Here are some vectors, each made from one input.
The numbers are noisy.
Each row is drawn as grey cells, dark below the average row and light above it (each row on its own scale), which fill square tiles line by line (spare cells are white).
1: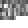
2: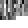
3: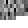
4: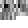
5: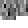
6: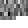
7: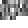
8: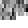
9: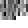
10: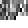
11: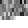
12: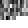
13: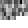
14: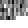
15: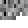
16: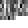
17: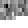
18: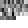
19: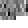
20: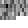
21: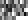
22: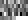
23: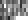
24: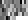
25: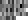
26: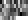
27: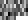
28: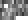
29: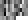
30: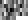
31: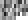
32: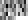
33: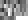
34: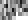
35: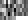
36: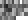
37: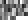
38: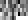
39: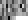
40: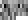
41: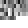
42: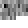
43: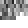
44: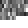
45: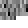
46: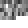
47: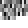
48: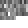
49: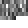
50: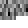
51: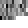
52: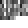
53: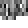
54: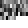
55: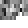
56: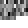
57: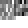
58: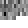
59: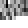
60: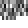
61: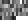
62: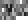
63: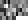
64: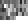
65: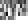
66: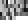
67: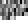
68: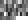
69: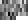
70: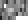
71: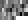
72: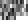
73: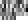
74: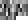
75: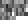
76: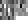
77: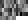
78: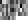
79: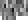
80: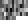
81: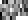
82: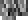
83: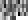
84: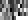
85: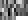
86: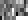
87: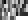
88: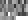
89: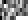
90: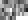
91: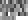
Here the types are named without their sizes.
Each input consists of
a label, together with either a fixed value, or a label and a true/false value.
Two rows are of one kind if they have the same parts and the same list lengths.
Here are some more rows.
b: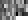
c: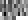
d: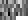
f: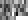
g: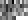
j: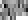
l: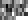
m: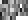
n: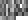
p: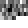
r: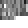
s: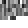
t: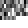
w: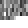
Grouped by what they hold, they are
b, c, d, f, g, l, n, p, t
j, m, r, s, w

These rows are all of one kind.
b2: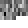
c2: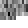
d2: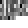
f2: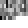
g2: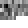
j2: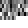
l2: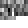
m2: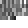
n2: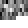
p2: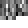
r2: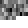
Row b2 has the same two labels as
d2 and r2.
